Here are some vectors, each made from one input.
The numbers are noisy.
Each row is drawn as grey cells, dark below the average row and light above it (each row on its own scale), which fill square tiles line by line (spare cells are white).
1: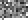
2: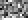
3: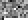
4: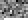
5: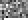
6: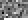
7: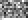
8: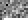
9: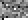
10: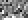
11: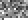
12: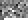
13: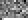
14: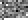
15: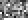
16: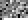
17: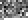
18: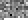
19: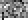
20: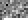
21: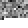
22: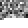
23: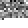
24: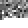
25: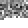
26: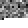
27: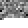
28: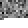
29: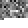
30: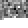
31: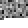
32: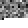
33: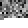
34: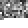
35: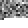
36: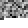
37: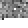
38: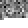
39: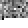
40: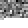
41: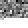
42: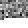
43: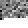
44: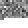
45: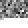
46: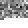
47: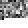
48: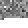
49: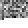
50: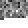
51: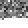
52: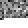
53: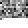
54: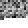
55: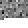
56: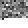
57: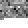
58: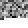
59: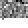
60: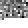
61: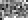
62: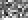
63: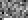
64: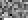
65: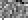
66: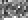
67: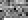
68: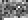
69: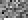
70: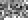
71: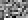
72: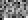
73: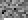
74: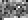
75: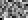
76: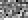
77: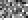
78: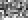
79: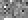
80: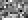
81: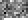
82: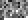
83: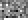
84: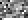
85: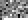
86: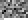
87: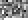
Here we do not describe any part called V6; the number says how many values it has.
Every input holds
a value of V6, together with either a point on a 5-point line, or three true/false values.
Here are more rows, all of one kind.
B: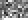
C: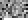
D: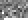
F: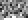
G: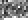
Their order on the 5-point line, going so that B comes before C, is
F, D, G, B, C.
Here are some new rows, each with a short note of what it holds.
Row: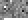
a point on a 5-point line and a value of V6
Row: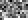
three true/false values and a value of V6
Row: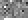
a point on a 5-point line and a value of V6
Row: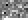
a point on a 5-point line and a value of V6
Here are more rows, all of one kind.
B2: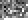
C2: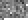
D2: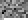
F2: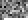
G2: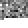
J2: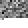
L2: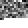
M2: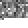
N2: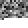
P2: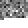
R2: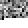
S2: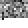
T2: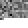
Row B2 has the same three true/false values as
D2, F2 and T2.
